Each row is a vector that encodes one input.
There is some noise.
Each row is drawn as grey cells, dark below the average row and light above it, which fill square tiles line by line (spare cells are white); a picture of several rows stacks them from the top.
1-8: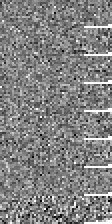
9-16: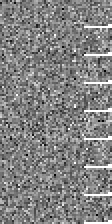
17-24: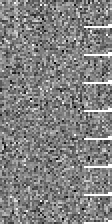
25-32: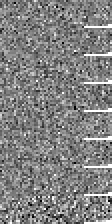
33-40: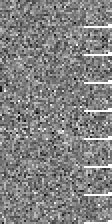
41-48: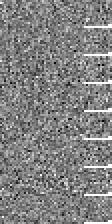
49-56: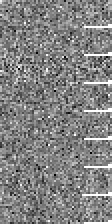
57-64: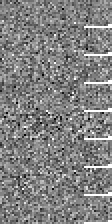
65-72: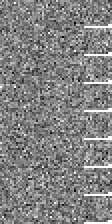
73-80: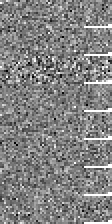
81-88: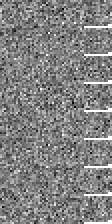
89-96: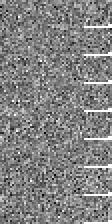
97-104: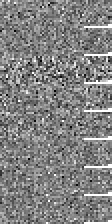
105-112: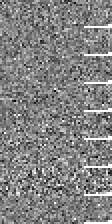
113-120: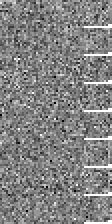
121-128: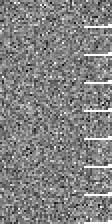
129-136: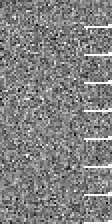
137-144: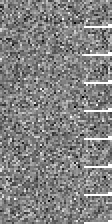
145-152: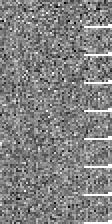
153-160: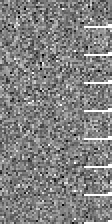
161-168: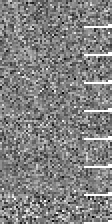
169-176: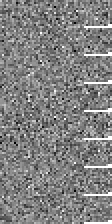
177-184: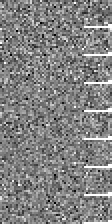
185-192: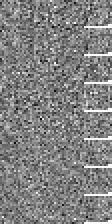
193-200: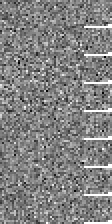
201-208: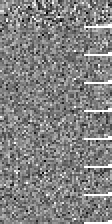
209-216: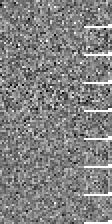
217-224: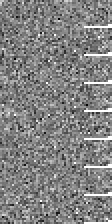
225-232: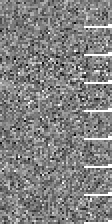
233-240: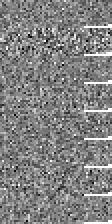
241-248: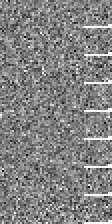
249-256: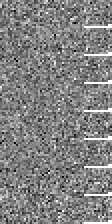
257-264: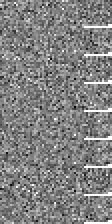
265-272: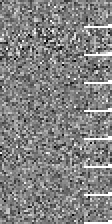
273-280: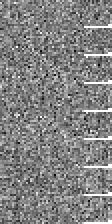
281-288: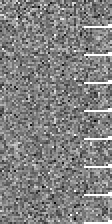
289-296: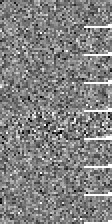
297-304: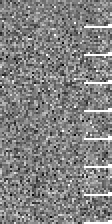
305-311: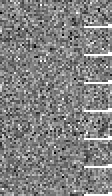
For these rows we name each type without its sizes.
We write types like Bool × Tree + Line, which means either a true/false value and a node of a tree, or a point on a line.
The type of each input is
List(Circle).
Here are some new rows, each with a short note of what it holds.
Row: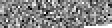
the empty list
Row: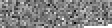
a list of two items
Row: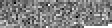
a list of one item
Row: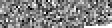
the empty list
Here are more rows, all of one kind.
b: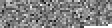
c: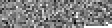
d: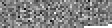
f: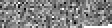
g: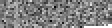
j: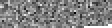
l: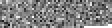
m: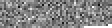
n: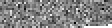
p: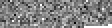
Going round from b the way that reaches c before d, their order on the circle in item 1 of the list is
b, j, c, g, n, p, f, l, m, d.
